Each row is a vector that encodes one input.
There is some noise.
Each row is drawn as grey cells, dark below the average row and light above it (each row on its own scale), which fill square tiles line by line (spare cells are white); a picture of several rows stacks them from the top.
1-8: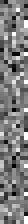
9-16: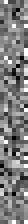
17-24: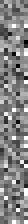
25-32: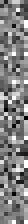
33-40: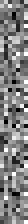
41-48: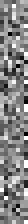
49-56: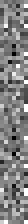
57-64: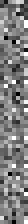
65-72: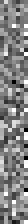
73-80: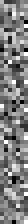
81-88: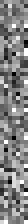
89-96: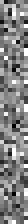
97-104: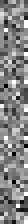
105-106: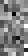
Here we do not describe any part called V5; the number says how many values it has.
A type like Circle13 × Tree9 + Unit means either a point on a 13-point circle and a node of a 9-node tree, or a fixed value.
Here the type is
Bool × Line9 + V5.
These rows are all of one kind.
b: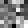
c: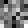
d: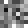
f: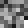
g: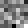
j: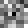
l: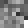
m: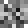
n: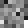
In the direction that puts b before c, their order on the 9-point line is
m, g, d, f, l, b, n, c, j.
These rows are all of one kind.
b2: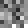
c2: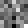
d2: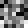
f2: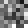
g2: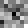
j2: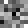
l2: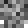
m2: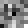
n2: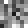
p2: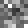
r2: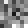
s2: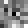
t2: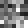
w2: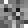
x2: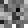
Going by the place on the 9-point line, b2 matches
g2, n2, r2 and s2.
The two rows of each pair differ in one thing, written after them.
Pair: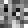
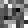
the place on the 9-point line
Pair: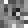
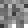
the place on the 9-point line
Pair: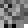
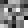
the place on the 9-point line
